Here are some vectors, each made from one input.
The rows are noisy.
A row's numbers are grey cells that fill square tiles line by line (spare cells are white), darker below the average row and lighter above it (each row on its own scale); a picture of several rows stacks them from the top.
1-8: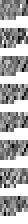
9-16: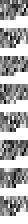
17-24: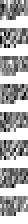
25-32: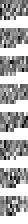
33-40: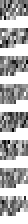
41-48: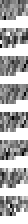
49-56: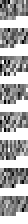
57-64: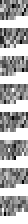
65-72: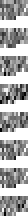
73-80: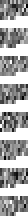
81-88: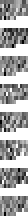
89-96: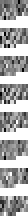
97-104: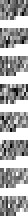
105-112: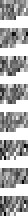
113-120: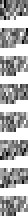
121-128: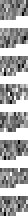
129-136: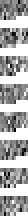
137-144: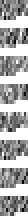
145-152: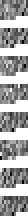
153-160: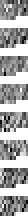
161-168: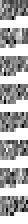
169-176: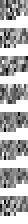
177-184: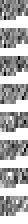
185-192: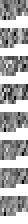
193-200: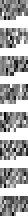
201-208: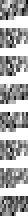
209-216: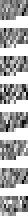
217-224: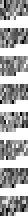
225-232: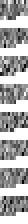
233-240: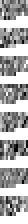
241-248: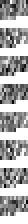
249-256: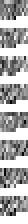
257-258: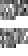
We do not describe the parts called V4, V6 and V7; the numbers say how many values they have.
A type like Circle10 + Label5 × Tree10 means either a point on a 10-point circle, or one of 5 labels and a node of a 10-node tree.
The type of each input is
Bool × V7 + Label8 + (Line9 + V4) × V6.
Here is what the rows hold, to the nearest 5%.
About 25% of them hold one of 8 labels. About 25% of them hold a true/false value and a value of V7. The rest hold a value of V6, together with either a point on a 9-point line, or a value of V4.
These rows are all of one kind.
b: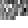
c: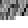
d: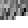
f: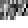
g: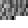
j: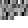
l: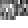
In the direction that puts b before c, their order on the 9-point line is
g, l, f, d, b, j, c.
